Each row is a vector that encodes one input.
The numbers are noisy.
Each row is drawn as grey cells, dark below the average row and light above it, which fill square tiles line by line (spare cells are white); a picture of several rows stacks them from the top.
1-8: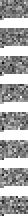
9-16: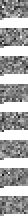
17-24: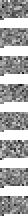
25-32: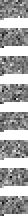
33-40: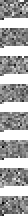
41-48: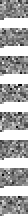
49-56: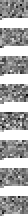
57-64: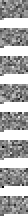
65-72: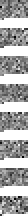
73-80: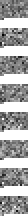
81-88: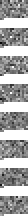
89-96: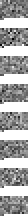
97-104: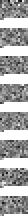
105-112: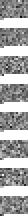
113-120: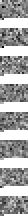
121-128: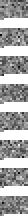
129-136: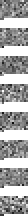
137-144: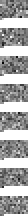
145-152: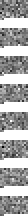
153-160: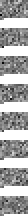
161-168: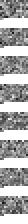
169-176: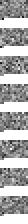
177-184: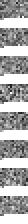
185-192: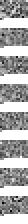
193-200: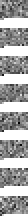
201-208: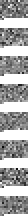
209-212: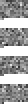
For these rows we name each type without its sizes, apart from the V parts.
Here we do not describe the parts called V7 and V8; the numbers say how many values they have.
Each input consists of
either a point on a line, or a node of a tree, a value of V7 and a value of V8.
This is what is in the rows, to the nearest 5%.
About 35% of them hold a point on a line. The rest hold a node of a tree, a value of V7 and a value of V8.
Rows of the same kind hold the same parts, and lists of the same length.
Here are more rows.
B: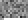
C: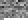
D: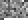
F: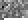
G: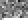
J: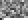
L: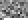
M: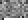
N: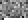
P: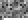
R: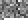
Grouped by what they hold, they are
B, C, F, G, P, R
D, J, L, M, N

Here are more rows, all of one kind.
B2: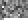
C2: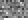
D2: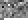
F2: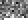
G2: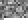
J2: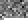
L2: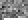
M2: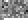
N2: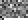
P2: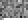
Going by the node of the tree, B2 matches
G2, J2 and P2.
